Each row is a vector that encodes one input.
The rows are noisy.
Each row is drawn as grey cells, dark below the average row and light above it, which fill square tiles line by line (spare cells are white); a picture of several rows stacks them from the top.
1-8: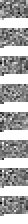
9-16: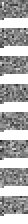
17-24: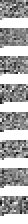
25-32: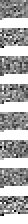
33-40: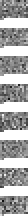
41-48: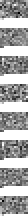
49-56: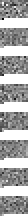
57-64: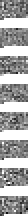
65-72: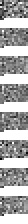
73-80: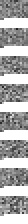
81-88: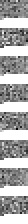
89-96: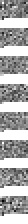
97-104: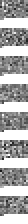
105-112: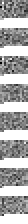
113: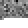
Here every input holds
a point on a 7-point line, together with either a point on an 8-point circle and a true/false value, or a fixed value.
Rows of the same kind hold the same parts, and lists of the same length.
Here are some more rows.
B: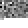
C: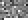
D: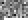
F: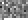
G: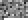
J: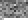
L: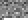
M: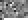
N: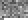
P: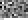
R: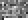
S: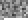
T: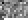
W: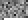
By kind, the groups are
B, C, F, P, R
D, G, J, L, M, N, S, T, W

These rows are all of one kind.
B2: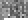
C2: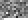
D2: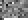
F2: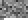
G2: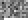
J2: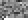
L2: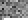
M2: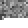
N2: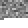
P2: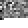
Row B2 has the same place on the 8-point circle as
C2 and P2.
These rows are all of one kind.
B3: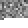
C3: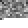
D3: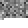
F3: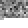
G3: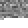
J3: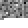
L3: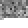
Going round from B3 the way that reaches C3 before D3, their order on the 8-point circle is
B3, C3, L3, F3, J3, D3, G3.
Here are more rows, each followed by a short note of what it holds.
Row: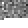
a point on a 7-point line
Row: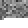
a point on an 8-point circle, a point on a 7-point line and a true/false value
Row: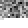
a point on an 8-point circle, a point on a 7-point line and a true/false value
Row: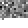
a point on a 7-point line
